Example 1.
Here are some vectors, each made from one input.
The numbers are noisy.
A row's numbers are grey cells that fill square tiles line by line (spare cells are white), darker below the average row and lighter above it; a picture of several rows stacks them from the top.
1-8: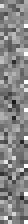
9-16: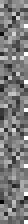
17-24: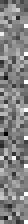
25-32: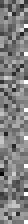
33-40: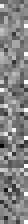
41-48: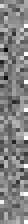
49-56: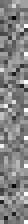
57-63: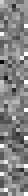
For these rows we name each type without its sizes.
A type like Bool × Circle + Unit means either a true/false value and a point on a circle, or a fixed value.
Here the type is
(Circle + Unit) × Line.
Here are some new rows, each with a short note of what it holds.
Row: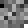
a point on a circle and a point on a line
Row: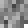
a point on a line
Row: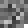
a point on a circle and a point on a line
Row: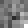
a point on a circle and a point on a line
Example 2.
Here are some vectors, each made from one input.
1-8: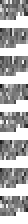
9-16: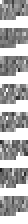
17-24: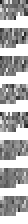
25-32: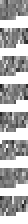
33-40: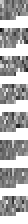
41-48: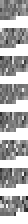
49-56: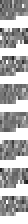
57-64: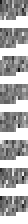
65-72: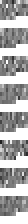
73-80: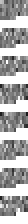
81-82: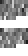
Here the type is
Line4 + Line11.
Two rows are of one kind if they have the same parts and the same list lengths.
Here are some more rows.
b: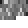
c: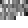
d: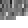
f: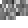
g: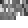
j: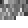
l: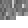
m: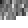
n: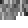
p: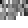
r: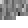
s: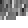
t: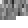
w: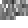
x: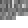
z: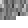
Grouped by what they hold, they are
b, c, g, j, n, p
d, f, l, m, r, s, t, w, x, z

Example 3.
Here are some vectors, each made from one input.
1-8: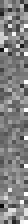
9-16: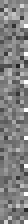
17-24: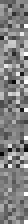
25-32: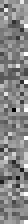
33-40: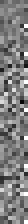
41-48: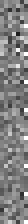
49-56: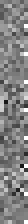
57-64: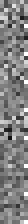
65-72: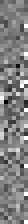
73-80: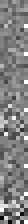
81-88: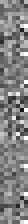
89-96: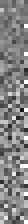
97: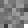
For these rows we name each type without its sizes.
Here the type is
Bool × Bool × Bool × Bool + Line.
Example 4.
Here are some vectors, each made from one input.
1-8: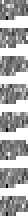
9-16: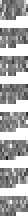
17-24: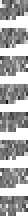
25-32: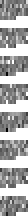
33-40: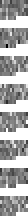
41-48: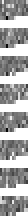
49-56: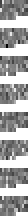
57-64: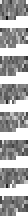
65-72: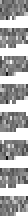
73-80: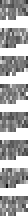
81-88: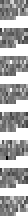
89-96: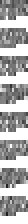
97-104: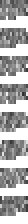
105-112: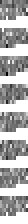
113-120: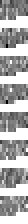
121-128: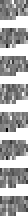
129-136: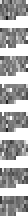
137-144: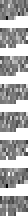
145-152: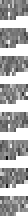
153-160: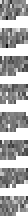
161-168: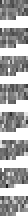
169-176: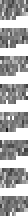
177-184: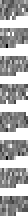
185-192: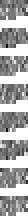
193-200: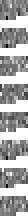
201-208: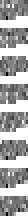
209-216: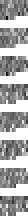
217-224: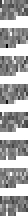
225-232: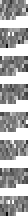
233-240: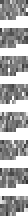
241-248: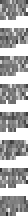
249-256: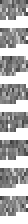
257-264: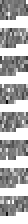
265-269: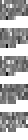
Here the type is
Line4 × Line6 + Line12.
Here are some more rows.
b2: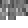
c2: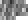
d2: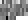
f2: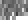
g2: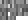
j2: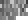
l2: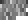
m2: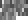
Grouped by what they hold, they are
b2, j2, l2, m2
c2, d2, f2, g2

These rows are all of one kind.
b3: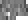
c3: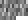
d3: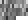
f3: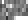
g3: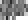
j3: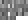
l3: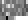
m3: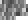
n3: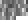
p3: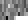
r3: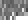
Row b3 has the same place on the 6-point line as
c3 and j3.
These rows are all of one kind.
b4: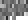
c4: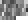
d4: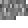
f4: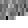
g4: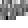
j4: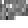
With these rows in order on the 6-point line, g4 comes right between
c4 and d4.
